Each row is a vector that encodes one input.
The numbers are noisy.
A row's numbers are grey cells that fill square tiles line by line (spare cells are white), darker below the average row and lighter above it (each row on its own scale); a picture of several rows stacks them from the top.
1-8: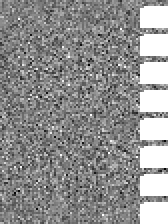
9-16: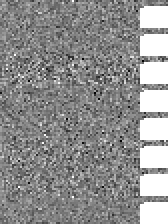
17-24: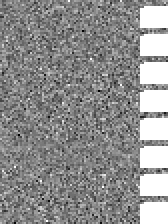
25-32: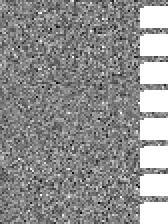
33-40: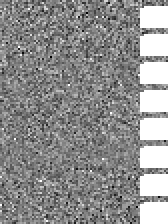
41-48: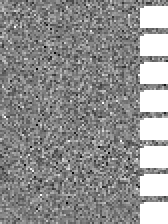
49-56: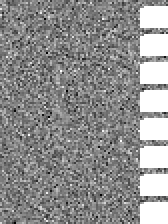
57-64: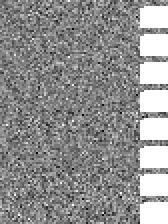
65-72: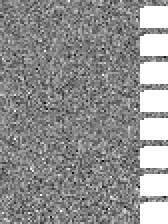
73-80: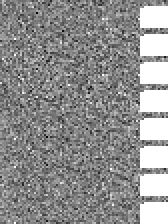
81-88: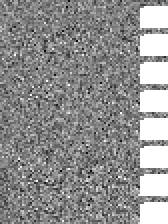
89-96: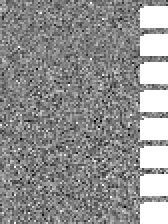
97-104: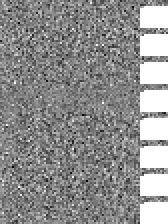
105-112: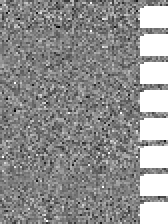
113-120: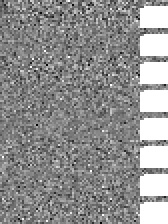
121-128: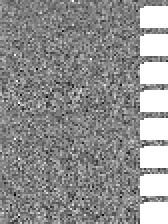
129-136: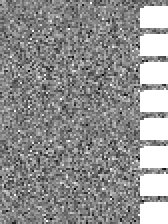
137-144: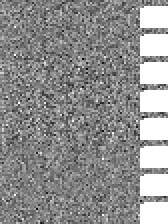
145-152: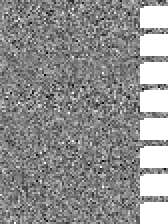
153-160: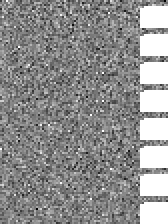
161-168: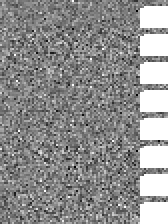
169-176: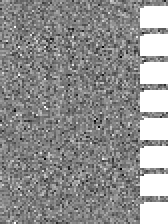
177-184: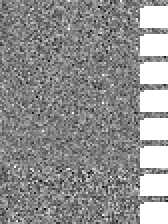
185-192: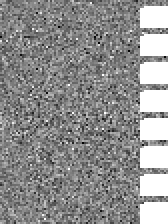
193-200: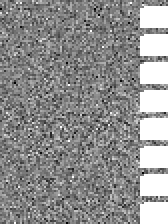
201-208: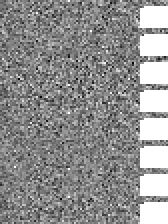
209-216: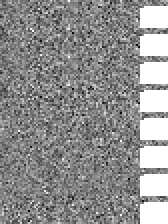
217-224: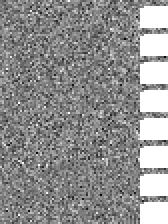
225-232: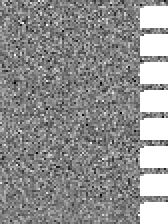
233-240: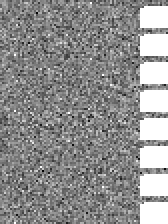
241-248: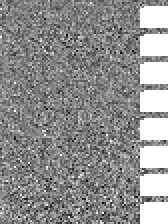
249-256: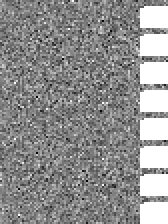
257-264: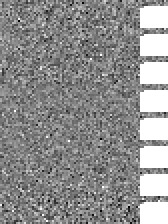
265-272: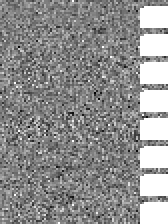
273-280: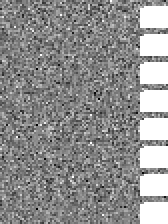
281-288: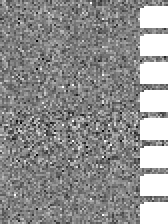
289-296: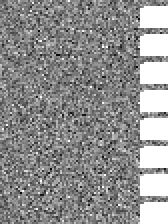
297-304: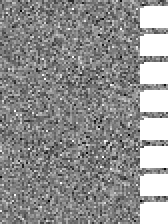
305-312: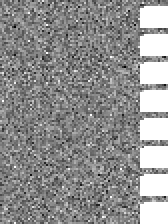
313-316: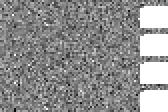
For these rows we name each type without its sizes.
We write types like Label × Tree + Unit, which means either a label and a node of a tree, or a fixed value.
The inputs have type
Line + List(Circle).
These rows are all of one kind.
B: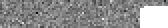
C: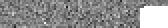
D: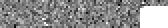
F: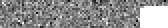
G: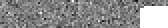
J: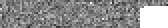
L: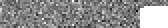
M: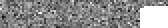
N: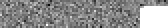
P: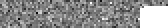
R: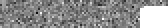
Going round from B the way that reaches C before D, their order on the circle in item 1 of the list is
B, R, P, J, M, G, L, C, D, N, F.
